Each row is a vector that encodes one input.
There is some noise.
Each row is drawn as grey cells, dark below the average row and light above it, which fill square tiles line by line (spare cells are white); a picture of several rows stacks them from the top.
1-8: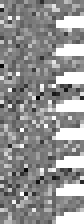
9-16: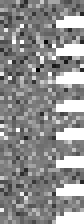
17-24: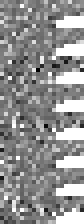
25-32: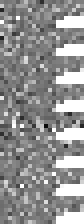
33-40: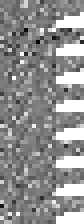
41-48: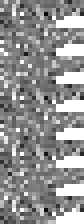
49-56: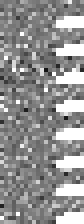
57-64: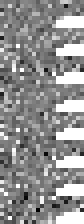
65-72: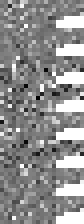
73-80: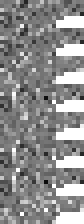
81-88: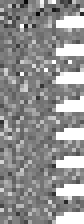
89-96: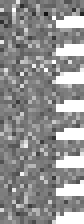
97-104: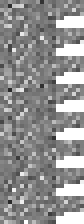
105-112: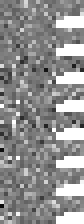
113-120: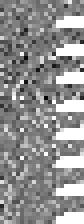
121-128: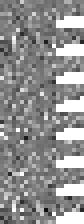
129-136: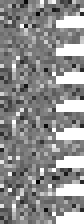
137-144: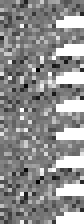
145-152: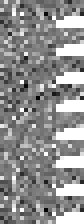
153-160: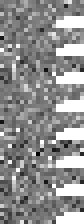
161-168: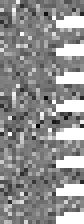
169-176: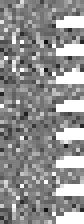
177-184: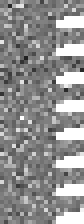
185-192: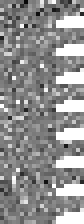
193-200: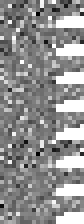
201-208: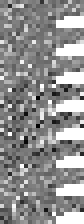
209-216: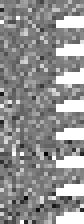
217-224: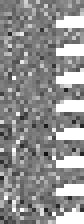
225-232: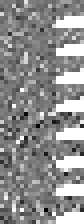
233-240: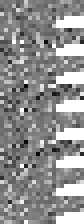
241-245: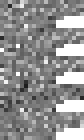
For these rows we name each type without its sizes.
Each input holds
either a point on a line, or a node of a tree.
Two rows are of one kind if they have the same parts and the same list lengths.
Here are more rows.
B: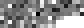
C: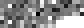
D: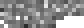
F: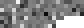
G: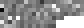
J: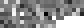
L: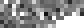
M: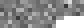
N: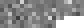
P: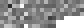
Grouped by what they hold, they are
B, C, F, J, L
D, G, M, N, P

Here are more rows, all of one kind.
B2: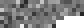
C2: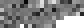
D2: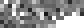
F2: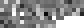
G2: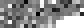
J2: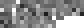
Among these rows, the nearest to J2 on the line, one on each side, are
B2 and F2.
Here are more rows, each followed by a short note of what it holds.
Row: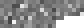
a node of a tree
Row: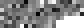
a point on a line
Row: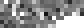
a point on a line
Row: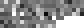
a point on a line
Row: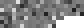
a point on a line
